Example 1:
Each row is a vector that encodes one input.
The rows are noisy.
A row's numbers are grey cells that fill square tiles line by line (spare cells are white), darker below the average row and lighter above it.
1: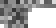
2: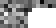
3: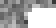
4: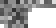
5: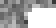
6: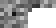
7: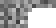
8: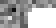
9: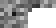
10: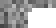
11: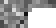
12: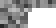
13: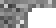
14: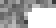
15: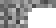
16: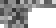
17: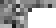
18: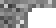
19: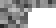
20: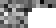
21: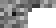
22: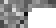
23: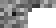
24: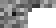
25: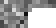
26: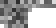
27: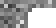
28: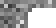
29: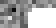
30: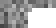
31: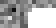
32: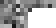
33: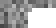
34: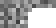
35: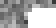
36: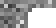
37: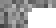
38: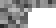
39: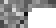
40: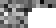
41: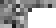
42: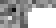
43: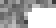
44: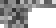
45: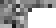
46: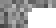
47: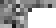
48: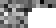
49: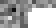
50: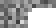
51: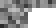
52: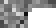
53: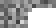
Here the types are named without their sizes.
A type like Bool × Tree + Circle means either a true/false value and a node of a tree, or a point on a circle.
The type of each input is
Tree.
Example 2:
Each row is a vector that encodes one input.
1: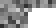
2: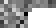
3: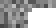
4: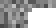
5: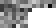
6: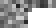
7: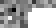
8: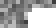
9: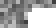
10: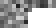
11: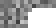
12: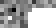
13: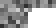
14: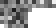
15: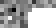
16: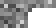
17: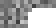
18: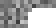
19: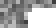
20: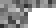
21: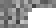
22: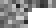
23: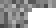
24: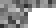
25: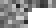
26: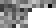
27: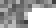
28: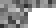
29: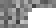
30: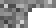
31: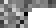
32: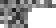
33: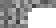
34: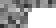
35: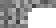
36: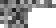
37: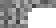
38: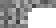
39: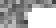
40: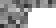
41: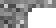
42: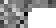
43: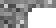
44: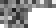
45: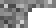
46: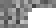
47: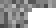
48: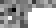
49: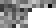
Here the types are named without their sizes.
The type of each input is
Tree.
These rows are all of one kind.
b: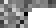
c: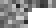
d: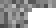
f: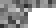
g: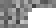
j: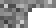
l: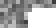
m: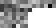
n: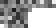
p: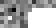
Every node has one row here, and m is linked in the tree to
j.
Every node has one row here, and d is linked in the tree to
c, f, g and l.
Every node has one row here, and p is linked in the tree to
l and n.
